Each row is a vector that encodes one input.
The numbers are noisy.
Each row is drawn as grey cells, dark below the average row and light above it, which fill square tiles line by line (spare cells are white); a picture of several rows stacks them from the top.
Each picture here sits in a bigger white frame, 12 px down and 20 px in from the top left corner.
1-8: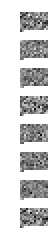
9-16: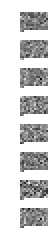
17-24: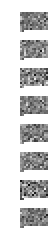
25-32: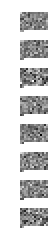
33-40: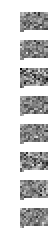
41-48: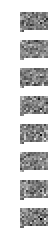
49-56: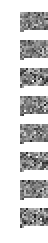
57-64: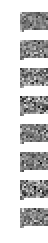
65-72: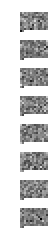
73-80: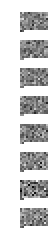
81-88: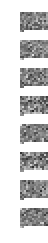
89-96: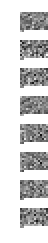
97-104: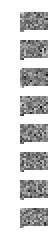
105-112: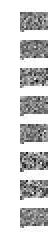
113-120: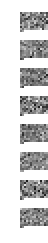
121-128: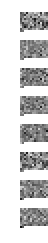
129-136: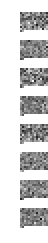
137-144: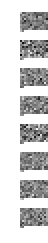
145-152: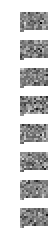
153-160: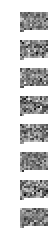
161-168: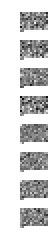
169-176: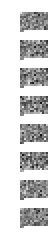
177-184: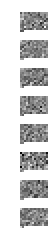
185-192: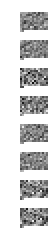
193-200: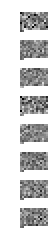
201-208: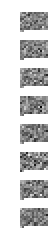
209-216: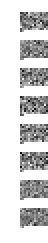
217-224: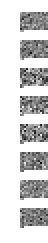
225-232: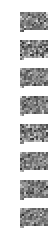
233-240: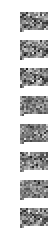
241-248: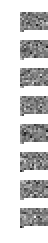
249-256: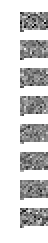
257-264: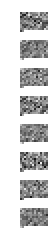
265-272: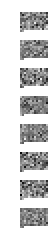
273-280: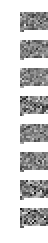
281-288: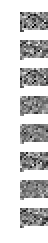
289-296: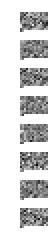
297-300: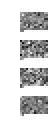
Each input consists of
either a point on a 5-point circle and a true/false value, or a list of up to two points on an 11-point line.
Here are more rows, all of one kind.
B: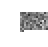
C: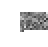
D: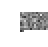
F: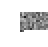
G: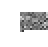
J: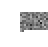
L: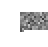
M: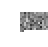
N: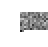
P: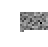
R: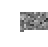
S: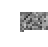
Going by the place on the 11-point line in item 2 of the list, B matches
C, G and S.
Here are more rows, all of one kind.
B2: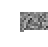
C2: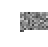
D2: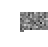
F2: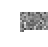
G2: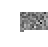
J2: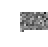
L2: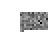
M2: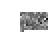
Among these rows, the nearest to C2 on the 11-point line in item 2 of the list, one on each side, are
B2 and F2.
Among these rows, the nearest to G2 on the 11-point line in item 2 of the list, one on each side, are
D2 and L2.
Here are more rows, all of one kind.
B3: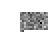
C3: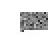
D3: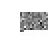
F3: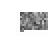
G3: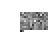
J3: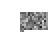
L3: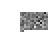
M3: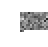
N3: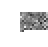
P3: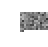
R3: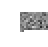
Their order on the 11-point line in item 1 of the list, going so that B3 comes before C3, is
R3, F3, J3, B3, L3, C3, P3, N3, D3, M3, G3.
